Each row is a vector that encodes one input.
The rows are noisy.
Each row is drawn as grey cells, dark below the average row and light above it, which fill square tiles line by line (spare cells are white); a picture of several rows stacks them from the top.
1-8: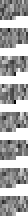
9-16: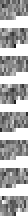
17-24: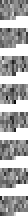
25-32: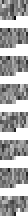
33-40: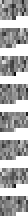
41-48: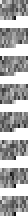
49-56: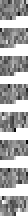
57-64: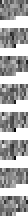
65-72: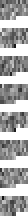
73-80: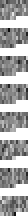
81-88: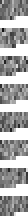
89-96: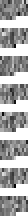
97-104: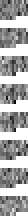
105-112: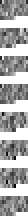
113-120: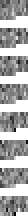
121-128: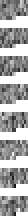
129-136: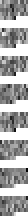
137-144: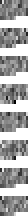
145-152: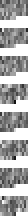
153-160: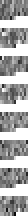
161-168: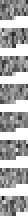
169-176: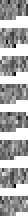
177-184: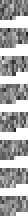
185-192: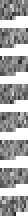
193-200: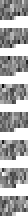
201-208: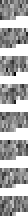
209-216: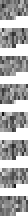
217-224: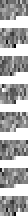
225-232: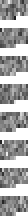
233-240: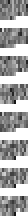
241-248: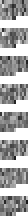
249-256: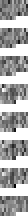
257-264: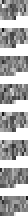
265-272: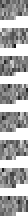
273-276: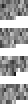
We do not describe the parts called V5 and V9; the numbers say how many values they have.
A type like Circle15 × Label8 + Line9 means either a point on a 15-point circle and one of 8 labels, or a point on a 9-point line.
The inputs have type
Bool × Line8 × (Line8 + V5 × V5) + V9.
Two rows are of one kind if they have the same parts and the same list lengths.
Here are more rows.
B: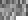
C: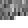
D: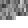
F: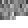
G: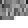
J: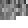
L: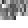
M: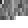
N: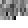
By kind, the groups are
B, D, F, G
C, J, M
L, N

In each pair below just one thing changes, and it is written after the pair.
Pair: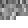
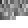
the true/false value
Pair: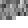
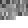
the place on the 8-point line
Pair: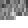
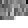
the true/false value
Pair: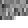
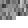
the true/false value
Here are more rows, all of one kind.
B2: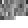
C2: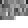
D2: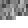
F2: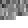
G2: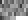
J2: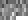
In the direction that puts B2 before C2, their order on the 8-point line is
J2, G2, B2, F2, C2, D2.
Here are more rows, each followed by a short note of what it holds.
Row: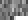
a point on each of two 8-point lines and a true/false value
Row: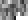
a value of V9
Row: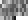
a value of V9
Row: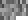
a point on an 8-point line, a true/false value and two values of V5
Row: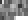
a point on each of two 8-point lines and a true/false value
